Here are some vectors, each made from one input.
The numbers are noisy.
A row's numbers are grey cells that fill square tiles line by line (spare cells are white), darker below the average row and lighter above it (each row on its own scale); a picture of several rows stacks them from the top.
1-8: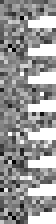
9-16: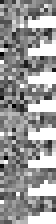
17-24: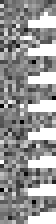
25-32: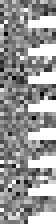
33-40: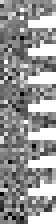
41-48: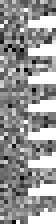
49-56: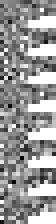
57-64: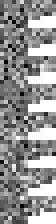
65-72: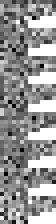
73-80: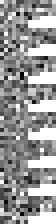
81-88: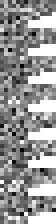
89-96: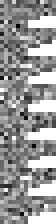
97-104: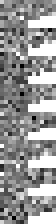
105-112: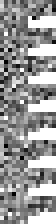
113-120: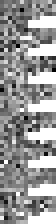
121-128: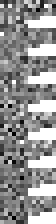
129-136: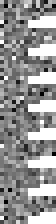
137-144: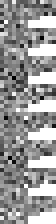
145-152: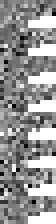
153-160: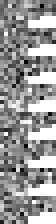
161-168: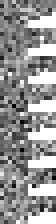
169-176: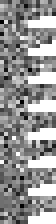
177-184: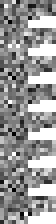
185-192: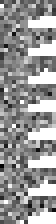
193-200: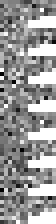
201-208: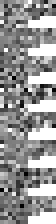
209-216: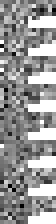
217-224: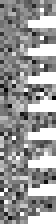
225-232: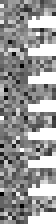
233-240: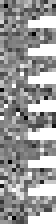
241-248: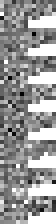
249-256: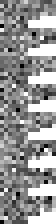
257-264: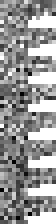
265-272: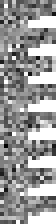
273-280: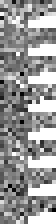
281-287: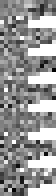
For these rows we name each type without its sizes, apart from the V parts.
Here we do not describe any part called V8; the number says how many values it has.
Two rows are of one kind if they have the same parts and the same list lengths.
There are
6 kinds of row.
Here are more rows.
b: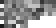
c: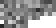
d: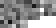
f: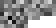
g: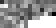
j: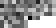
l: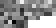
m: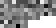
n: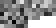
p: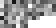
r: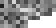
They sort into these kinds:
b, c
d, m
f, n
g, p
j, r
l

